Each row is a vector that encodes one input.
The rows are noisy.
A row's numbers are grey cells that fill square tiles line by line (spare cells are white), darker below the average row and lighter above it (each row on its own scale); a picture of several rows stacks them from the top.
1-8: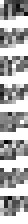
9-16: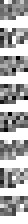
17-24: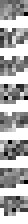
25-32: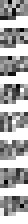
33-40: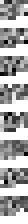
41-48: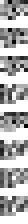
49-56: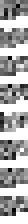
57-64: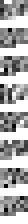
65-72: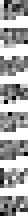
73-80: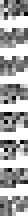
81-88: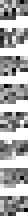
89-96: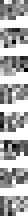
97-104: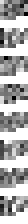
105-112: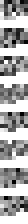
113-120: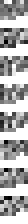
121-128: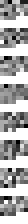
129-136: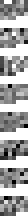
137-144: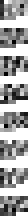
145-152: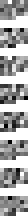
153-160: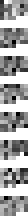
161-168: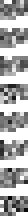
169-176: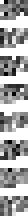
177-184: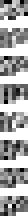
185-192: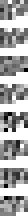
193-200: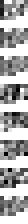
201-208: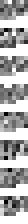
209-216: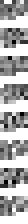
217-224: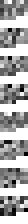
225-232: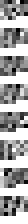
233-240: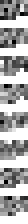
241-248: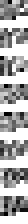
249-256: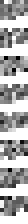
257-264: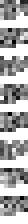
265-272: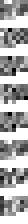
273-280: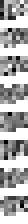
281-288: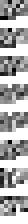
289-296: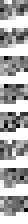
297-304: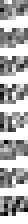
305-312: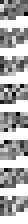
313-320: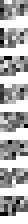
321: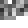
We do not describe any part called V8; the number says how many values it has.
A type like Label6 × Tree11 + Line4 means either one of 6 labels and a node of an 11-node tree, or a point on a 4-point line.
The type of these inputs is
Tree11 × (Tree11 + Unit) × V8 + Tree13.
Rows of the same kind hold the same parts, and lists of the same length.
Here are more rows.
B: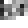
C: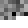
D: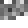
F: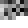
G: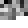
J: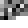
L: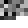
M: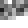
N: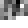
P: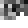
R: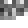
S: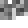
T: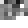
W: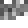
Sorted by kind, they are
B, D, M, R, S, W
C, J, L, N, T
F, G, P

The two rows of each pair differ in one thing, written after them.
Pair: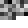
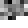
the node of one of the two trees
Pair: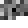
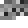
the value of V8
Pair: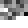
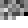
the node of one of the two trees
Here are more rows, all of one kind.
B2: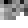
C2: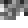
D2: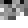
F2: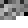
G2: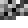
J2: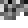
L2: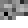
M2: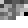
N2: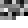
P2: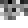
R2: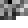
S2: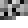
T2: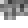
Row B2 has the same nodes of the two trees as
C2, D2, J2 and P2.
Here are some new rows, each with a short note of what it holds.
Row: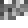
a node of a 13-node tree
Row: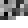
a node of an 11-node tree and a value of V8
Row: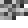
a node of each of two 11-node trees and a value of V8
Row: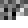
a node of an 11-node tree and a value of V8
